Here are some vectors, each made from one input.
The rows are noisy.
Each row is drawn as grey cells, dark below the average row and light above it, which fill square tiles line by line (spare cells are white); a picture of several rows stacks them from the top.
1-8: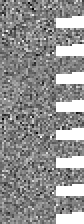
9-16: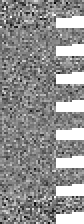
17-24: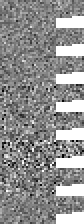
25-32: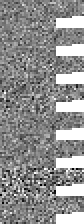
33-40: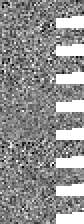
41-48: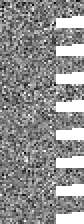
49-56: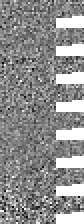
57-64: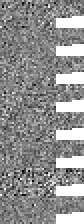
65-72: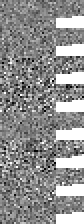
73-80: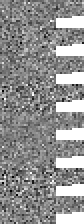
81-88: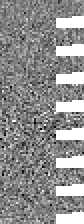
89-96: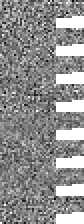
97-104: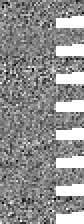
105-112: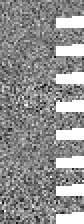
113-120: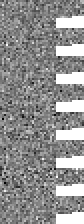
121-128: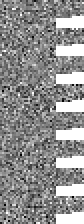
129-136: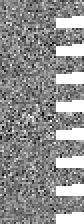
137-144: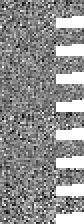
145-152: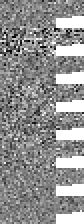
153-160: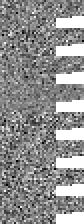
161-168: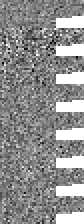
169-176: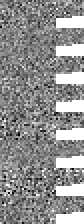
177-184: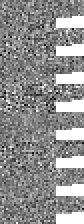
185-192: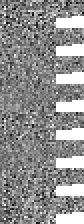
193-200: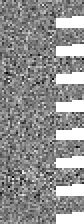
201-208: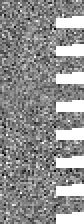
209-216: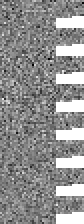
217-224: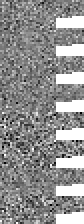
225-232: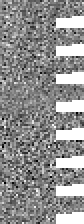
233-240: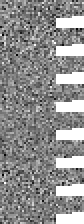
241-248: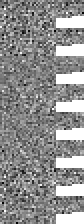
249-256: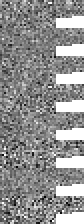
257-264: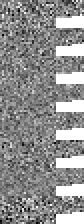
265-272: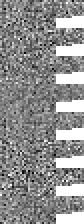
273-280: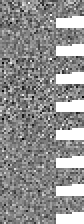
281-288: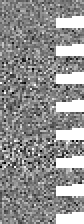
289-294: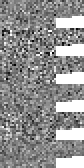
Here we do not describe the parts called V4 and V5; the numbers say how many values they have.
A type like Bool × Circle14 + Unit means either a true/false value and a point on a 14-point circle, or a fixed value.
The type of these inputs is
Line10 × ((Tree15 + Unit) × V5 + Unit) × V4.
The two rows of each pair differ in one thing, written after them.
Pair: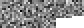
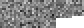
the value of V5
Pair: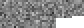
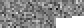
the node of the tree
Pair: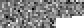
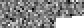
the node of the tree
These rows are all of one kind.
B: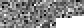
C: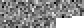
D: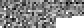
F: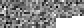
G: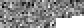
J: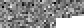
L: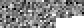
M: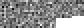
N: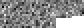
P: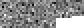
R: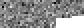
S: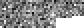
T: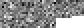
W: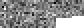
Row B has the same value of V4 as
D, F, L and N.
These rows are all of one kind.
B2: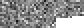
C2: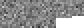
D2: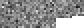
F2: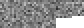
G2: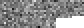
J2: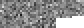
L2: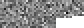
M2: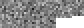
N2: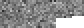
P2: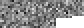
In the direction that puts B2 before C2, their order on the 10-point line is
D2, N2, B2, F2, J2, P2, L2, G2, M2, C2.
